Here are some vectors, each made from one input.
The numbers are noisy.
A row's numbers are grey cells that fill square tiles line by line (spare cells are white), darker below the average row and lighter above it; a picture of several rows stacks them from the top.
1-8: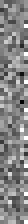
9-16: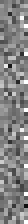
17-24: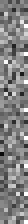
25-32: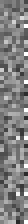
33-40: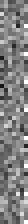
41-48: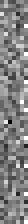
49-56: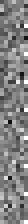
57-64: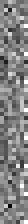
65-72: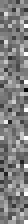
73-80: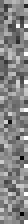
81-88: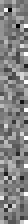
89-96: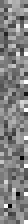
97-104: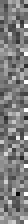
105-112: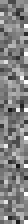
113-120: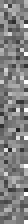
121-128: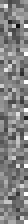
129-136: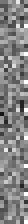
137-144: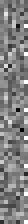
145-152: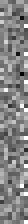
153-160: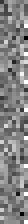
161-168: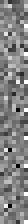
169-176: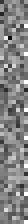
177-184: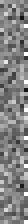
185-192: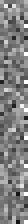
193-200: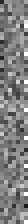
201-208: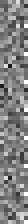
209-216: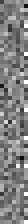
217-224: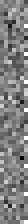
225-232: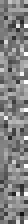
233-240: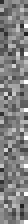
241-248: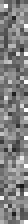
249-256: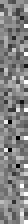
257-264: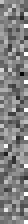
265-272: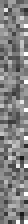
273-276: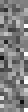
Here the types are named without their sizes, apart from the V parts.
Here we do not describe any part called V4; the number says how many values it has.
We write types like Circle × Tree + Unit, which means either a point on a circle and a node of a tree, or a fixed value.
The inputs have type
(Bool × V4 + Line) × Label.
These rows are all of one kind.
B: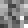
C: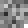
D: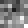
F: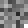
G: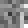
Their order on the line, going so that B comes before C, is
D, G, B, C, F.
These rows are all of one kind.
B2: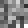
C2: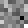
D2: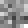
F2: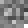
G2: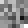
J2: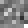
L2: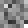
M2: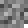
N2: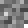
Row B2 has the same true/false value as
L2, M2 and N2.
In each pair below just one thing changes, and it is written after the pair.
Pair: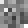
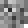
the value of V4
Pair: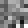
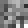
the value of V4
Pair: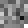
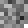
the value of V4
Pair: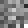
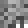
the true/false value
